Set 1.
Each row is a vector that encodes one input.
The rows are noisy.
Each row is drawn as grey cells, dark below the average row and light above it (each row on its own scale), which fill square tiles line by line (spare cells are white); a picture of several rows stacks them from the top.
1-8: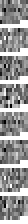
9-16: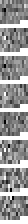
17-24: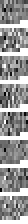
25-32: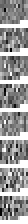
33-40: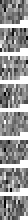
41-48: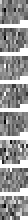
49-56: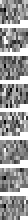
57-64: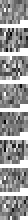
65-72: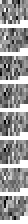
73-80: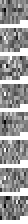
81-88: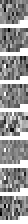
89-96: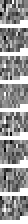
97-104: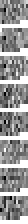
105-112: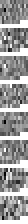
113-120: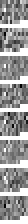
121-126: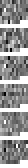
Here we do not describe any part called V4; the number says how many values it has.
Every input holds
a value of V4, together with either a point on a 13-point circle and a node of a 9-node tree, or a fixed value.
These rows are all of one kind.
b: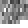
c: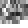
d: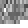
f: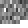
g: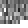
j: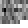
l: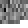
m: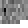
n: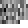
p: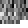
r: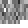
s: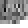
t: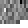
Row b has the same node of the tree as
c, m and p.
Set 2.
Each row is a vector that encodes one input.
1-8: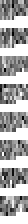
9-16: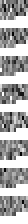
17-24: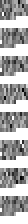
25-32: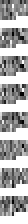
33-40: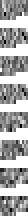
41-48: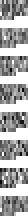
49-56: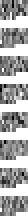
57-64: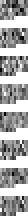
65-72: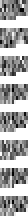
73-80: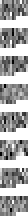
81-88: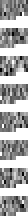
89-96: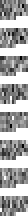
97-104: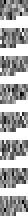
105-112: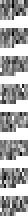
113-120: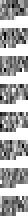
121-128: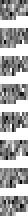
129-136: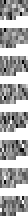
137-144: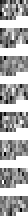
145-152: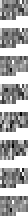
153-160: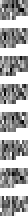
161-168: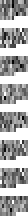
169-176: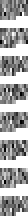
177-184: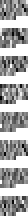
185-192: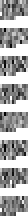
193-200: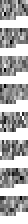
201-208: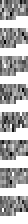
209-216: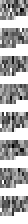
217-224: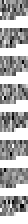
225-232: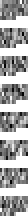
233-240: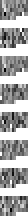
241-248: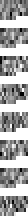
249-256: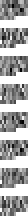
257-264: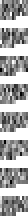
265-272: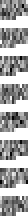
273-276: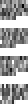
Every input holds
either a point on a 17-point circle, or a node of a 13-node tree, or four true/false values.
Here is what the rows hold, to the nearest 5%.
About 25% of them hold a point on a 17-point circle. About 20% of them hold a node of a 13-node tree. The rest hold four true/false values.
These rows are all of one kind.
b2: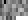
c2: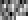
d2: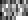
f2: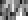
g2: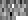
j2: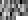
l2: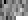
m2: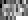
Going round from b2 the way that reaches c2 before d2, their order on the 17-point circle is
b2, j2, g2, c2, f2, d2, m2, l2.
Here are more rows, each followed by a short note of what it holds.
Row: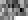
four true/false values
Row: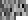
a node of a 13-node tree
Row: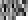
four true/false values
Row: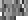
four true/false values
